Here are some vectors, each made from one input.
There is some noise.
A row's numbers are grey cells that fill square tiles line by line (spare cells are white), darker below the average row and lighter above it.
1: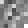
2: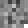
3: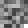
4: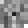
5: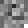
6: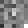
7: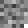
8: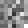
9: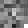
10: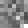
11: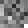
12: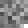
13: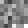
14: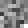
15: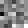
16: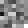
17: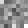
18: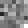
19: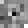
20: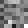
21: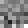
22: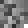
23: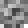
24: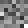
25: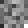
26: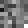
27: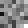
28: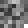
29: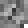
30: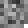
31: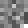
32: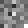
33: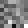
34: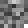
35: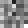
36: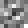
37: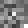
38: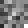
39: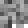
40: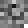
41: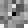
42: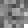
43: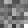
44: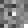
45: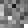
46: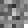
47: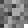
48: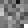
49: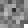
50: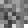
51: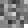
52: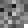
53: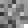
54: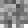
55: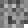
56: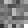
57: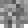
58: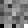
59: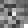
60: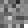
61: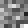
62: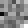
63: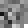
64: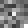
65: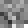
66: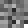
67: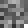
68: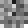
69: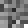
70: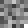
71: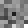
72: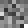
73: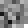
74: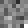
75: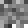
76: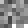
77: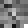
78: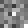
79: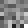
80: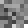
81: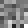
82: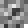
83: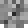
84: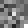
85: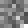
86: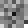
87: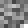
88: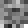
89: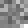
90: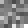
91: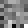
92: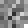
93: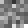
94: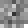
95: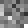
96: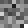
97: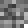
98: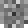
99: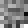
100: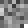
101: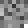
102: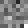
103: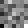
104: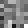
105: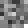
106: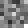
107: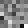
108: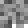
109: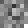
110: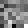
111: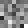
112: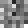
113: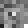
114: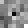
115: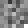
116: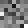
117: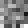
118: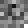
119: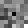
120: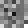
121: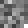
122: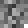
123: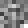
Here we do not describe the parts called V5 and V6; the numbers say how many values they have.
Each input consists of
a true/false value and a value of V5, together with either a point on a 4-point line, or a value of V6.
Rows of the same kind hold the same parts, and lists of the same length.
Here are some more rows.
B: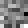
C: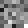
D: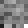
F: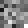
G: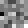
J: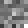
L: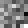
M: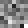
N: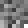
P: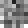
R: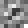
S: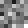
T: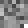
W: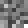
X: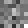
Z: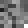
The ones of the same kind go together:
B, G, L, N, P, R, S, W
C, D, F, J, M, T, X, Z

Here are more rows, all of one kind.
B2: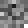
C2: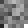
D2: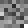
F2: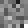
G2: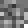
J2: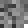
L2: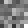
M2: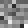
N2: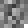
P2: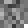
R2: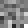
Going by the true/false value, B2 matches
C2, M2 and N2.
